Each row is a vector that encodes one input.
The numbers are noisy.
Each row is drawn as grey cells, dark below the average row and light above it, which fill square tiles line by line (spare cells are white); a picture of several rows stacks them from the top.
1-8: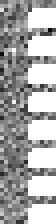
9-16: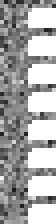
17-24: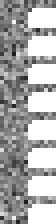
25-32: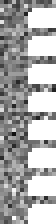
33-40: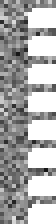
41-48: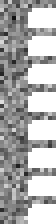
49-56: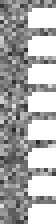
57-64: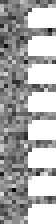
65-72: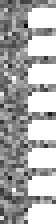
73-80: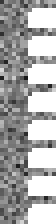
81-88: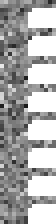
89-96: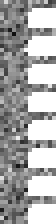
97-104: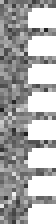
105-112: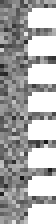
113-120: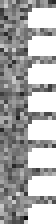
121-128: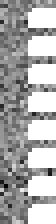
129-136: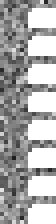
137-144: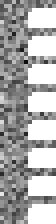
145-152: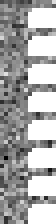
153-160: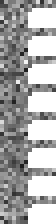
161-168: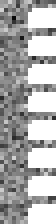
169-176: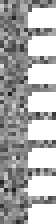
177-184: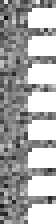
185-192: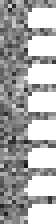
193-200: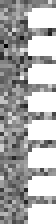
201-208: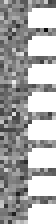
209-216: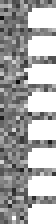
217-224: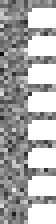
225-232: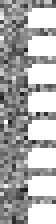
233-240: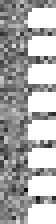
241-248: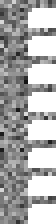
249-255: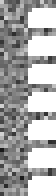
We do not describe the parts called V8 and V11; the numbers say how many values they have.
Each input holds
one of 5 labels, together with either one of 9 labels and a value of V11, or a value of V8.
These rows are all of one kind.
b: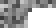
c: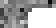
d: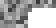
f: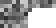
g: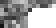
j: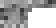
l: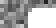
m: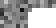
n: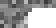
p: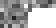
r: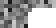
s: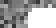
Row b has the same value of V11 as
n and s.
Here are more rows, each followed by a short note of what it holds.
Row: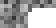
one of 5 labels, one of 9 labels and a value of V11
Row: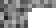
one of 5 labels and a value of V8
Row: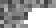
one of 5 labels, one of 9 labels and a value of V11
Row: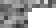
one of 5 labels and a value of V8
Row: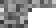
one of 5 labels and a value of V8
